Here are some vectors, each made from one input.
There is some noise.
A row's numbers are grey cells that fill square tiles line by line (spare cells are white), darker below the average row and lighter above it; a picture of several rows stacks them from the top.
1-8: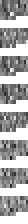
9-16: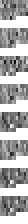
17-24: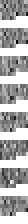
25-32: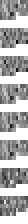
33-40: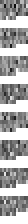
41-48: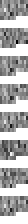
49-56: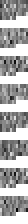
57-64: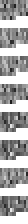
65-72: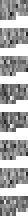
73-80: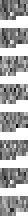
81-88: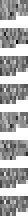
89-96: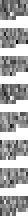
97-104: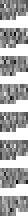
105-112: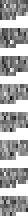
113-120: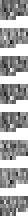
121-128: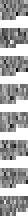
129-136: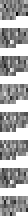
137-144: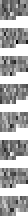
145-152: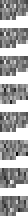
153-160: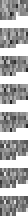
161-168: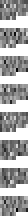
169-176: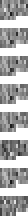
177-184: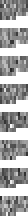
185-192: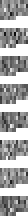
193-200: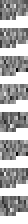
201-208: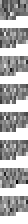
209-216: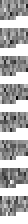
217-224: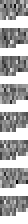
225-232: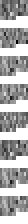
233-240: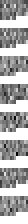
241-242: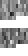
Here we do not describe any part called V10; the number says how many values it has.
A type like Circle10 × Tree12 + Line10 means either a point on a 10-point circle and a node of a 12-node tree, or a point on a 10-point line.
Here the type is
Bool × (Line5 × V10 + List2(Line6)).
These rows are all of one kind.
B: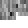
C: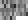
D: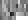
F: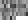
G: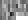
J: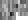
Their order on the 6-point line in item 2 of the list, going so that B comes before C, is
G, B, J, C, F, D.
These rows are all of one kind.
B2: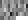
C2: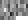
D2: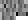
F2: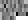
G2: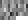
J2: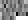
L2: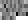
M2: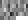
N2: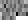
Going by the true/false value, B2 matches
C2, G2 and M2.
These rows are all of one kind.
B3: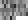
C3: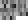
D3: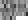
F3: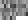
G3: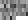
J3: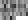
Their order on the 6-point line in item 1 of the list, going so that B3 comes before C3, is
B3, C3, J3, G3, F3, D3.
